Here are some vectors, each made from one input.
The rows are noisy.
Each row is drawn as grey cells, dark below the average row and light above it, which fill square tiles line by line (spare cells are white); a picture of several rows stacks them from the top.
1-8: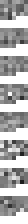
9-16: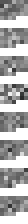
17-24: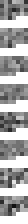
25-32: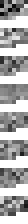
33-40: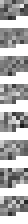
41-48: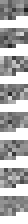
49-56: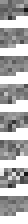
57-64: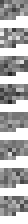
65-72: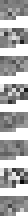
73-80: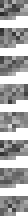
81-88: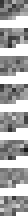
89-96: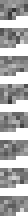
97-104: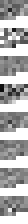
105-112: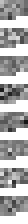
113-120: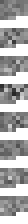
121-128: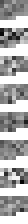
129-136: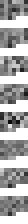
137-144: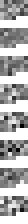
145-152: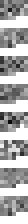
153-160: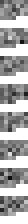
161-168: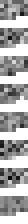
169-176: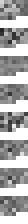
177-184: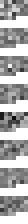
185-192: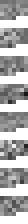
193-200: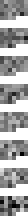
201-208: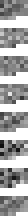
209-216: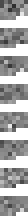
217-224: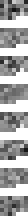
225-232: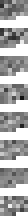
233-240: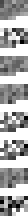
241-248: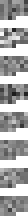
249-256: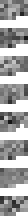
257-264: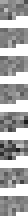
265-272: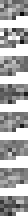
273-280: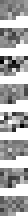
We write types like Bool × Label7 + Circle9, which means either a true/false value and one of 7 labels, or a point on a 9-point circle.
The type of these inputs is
Line3 × Line3 × Tree19 + Tree10.
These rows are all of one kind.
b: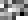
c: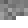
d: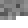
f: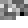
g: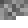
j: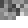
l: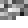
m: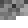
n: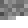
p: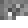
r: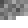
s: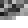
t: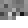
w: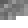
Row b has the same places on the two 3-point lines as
c, g and m.
